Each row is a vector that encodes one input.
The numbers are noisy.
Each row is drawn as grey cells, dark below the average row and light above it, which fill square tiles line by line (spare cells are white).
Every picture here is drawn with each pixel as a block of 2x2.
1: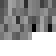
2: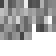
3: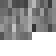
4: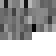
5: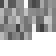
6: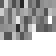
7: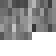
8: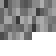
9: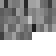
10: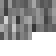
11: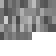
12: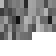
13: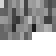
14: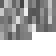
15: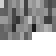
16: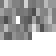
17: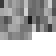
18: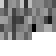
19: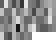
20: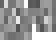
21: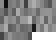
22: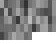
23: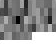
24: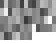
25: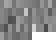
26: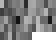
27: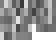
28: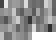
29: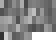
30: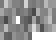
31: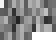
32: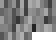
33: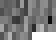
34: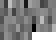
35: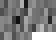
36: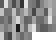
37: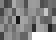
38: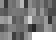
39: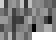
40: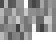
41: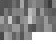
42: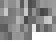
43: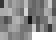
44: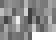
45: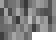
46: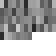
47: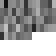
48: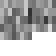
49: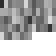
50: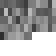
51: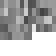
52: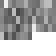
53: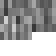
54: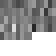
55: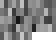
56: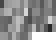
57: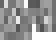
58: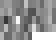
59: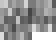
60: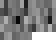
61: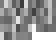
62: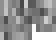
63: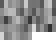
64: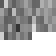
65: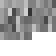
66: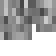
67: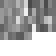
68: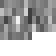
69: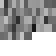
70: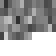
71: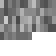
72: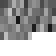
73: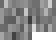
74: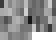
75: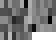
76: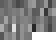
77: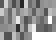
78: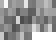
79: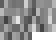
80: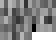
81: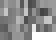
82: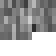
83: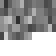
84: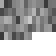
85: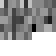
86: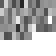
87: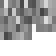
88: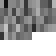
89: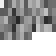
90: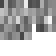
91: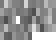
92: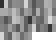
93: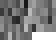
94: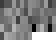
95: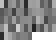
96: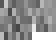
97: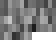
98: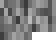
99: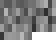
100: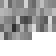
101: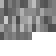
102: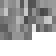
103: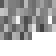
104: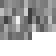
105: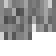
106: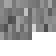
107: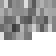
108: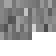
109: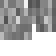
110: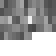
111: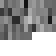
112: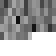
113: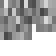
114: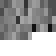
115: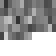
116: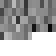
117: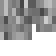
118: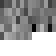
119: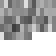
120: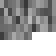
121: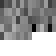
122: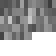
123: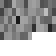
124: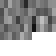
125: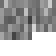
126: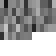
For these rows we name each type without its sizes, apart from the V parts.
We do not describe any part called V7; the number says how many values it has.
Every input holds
a value of V7, together with either a label, or a point on a line.
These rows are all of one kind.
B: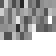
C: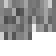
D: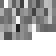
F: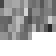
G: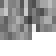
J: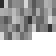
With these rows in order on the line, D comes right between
C and J.
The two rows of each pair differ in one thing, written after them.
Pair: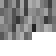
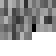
the label
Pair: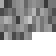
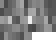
the label
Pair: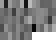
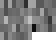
the value of V7
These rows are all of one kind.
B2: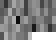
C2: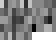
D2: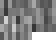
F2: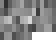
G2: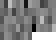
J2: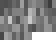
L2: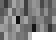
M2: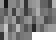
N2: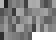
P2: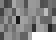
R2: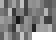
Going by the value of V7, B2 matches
L2 and P2.
